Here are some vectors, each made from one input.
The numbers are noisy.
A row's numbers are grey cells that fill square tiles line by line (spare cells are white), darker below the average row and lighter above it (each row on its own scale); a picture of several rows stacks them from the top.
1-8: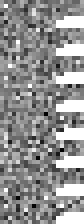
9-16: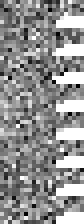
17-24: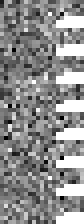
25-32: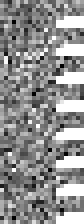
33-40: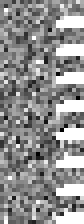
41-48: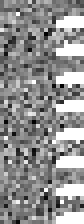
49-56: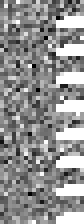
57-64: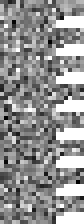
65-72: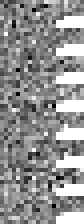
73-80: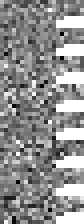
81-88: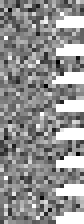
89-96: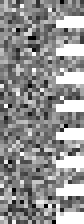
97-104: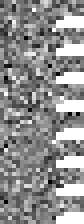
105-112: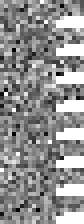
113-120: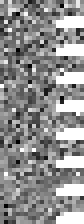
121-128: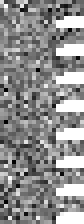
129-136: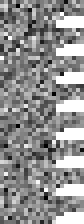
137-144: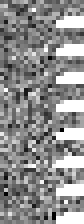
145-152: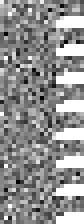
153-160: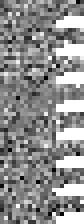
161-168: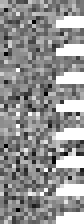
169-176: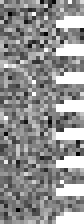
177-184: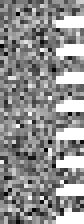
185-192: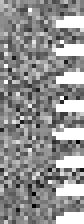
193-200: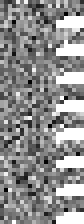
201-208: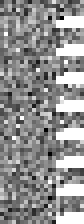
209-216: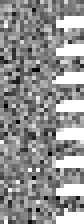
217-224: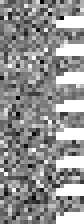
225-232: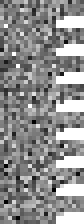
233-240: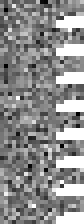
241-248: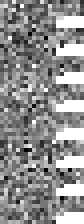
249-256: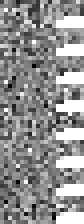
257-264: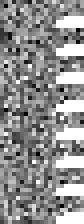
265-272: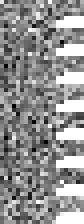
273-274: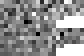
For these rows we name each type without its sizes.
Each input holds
four labels, together with either a label, or five true/false values.
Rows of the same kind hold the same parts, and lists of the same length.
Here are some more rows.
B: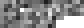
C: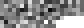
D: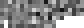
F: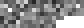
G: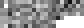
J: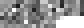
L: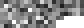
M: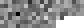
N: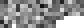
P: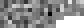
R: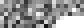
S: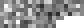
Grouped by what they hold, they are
B, D, G, M, P, R
C, F, J, L, N, S

